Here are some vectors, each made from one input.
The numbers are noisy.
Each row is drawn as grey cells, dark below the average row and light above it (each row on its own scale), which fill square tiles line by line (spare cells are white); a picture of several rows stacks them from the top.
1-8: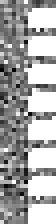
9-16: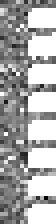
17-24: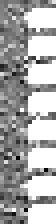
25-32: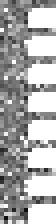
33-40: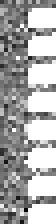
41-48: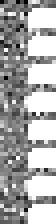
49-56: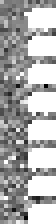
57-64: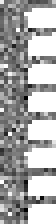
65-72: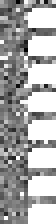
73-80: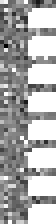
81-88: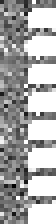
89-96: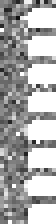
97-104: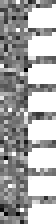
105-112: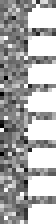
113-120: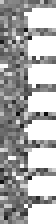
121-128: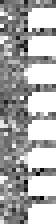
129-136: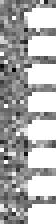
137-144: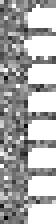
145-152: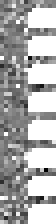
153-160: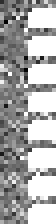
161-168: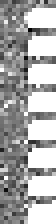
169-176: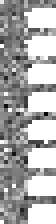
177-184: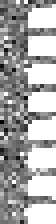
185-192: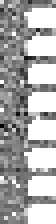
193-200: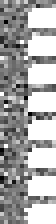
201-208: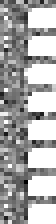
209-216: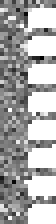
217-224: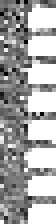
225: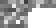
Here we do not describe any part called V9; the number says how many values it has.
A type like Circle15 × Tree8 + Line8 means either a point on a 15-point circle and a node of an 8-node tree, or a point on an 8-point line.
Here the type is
(Bool × Circle6 + V9) × Line6.
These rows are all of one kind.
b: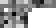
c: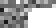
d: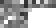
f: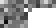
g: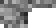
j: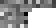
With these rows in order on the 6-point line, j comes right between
d and g.
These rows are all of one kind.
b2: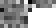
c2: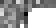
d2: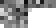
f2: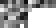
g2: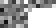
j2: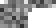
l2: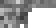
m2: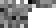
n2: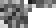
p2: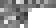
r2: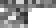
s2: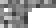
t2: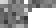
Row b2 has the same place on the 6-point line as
j2, m2, n2 and t2.
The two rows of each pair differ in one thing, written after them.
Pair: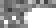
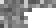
the place on the 6-point line
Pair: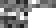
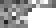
the value of V9
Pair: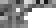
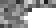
the place on the 6-point line
